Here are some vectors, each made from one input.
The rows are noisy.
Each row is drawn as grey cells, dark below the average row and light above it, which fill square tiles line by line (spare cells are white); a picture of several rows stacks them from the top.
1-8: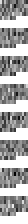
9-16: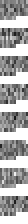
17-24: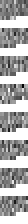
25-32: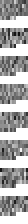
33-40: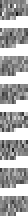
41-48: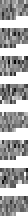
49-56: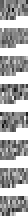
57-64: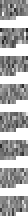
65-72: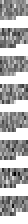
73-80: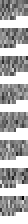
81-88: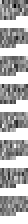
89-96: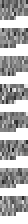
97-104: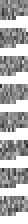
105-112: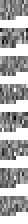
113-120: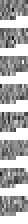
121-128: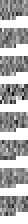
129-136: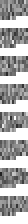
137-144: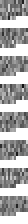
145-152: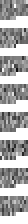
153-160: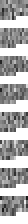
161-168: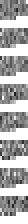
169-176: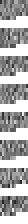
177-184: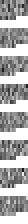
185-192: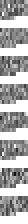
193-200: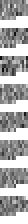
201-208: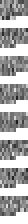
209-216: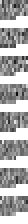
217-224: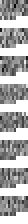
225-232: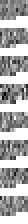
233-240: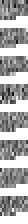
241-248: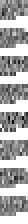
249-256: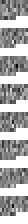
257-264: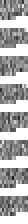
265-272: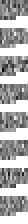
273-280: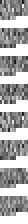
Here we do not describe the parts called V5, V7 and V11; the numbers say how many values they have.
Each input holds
either one of 10 labels, a node of an 8-node tree, a value of V7 and a value of V11, or a list of up to two items, each a true/false value and a value of V5.
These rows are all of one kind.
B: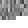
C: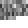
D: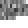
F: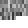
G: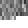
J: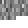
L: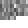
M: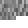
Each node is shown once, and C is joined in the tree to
D, L and M.
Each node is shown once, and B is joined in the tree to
F and M.
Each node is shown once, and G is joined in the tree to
J.
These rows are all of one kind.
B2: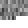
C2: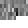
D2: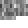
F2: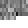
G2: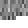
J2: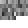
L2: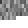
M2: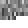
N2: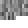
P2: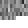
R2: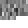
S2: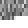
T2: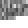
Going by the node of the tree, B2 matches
G2, J2, M2 and N2.
